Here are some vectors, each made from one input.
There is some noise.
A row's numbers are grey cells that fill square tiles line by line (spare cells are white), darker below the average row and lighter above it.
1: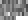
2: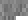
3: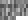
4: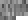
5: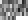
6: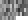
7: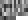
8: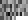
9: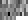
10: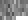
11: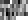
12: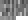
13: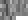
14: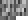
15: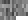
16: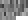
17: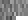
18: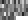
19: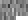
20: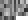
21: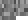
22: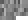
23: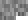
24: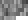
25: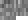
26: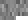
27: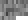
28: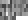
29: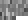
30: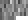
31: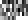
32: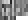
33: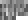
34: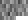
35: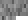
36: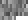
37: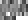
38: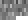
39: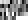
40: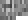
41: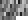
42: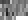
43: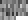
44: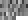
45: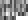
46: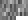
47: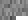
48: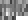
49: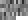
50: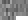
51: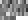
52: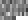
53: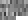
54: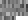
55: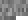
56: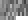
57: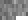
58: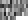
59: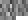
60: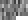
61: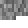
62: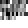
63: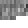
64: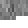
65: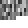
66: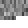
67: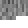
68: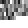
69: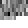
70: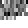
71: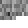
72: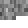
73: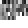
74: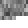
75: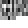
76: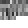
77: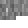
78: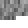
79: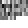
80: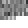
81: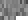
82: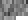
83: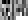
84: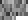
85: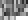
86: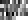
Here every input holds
a point on a 5-point line and a point on a 6-point line.
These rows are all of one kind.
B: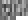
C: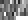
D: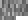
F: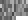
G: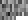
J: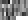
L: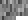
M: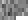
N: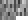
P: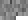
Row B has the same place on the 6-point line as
C, J and L.
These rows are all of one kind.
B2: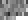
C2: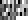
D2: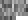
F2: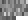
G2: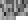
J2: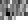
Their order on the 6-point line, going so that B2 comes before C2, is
J2, B2, C2, G2, F2, D2.
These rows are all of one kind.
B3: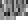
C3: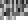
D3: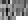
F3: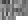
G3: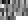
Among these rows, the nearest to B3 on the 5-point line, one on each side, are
C3 and G3.
